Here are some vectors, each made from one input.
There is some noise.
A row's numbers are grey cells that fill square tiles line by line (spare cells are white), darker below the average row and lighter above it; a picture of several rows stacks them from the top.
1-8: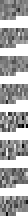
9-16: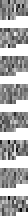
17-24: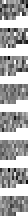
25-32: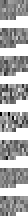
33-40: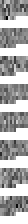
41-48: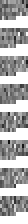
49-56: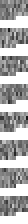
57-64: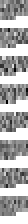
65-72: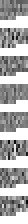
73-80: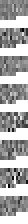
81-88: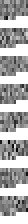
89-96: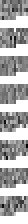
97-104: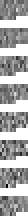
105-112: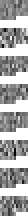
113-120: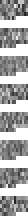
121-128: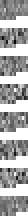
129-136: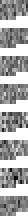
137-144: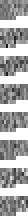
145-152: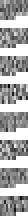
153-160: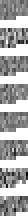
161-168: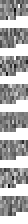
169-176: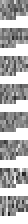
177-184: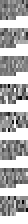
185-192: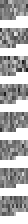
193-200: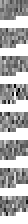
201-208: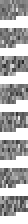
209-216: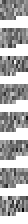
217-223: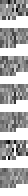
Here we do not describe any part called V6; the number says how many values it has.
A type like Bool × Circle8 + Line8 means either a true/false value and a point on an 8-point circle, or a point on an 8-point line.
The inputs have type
Bool × List2(V6) + Line7 + Tree9.
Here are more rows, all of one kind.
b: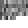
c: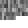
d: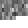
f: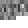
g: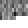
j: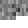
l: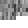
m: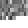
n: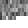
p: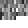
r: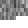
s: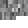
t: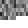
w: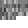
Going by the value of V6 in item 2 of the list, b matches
p, t and w.
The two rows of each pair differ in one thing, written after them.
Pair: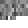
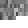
the true/false value
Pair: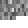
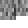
the true/false value
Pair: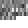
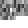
the true/false value
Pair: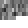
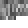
the value of V6 in item 1 of the list
